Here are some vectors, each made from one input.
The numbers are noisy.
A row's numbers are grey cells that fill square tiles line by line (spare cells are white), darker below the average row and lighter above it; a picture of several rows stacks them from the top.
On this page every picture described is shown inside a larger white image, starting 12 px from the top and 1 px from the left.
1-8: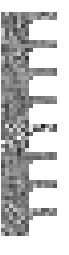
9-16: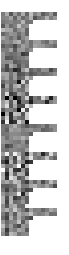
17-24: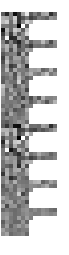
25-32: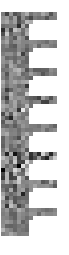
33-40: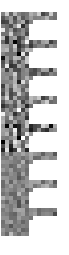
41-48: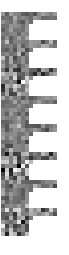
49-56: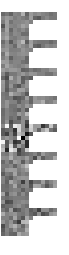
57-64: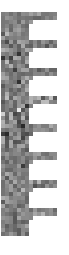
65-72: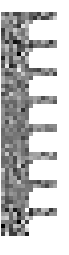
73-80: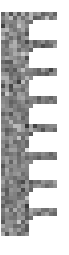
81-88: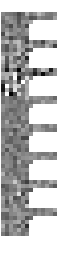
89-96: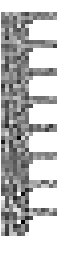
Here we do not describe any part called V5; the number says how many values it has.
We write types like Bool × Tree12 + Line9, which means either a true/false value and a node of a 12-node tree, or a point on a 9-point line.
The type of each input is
Line4 × (Line7 + V5).
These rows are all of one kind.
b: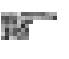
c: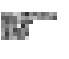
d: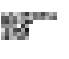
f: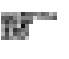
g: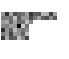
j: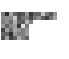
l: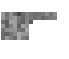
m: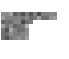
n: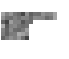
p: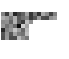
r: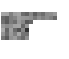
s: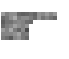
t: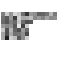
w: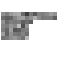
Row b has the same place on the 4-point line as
c, g, j and t.
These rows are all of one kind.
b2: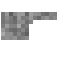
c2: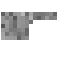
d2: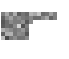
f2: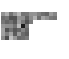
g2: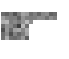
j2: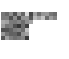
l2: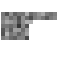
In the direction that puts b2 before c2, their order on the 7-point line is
l2, d2, f2, b2, c2, g2, j2.
